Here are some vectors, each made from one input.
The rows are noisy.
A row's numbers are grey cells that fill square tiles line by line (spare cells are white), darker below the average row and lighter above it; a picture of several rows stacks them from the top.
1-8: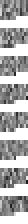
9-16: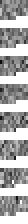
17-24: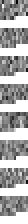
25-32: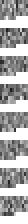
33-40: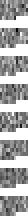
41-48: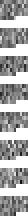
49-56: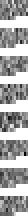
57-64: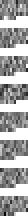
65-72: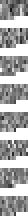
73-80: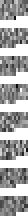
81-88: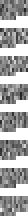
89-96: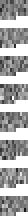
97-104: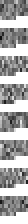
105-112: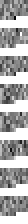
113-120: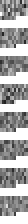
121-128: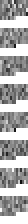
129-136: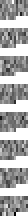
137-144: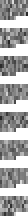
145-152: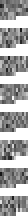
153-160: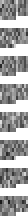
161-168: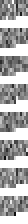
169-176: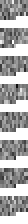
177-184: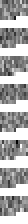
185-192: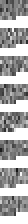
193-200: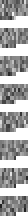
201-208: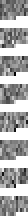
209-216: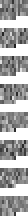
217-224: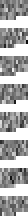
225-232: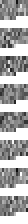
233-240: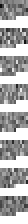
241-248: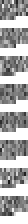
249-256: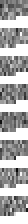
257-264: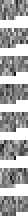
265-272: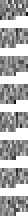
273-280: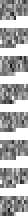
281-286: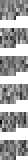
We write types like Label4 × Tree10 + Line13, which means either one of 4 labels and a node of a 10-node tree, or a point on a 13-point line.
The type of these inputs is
Line7 + List2(Line3 × Line5) + Tree11.
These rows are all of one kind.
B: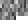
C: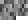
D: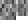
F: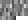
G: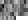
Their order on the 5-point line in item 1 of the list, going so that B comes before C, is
F, B, D, G, C.
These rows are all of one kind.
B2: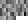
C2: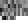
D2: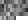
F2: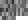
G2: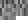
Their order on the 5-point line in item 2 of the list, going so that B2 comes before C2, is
B2, C2, F2, D2, G2.
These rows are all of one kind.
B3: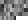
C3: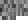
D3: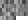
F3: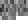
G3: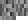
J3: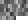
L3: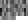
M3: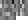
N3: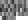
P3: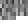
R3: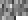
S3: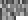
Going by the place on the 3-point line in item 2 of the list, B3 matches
M3 and P3.
